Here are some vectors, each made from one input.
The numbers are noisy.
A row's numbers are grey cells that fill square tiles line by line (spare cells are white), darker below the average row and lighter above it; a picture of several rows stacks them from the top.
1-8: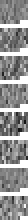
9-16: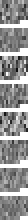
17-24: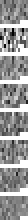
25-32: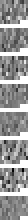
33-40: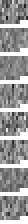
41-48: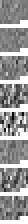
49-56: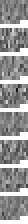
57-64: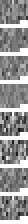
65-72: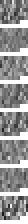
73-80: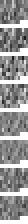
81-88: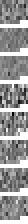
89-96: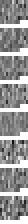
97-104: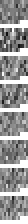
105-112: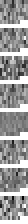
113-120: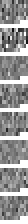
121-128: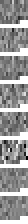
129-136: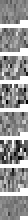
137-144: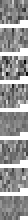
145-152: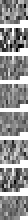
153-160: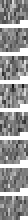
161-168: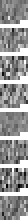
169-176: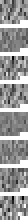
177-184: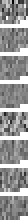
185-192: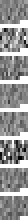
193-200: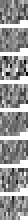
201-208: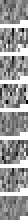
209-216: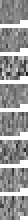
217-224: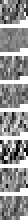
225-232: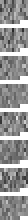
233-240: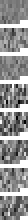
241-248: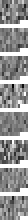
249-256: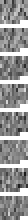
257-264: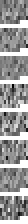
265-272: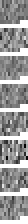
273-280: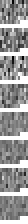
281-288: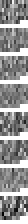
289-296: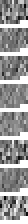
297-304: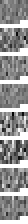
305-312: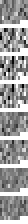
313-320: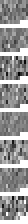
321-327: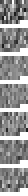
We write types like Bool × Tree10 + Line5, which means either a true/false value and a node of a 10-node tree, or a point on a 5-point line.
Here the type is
Line15 × List3(Line7).
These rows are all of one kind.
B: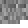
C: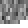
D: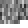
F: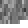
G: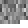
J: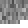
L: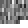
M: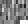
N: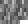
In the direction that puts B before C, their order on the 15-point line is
D, F, N, B, J, C, G, L, M.
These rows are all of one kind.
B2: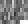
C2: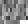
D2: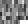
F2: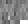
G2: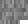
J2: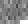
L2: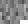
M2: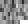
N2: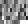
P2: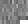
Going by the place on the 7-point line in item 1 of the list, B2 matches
C2, D2 and J2.
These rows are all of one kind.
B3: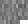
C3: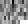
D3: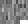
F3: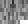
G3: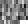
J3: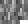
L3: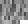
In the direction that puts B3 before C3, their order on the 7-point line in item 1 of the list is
B3, G3, J3, C3, D3, F3, L3.
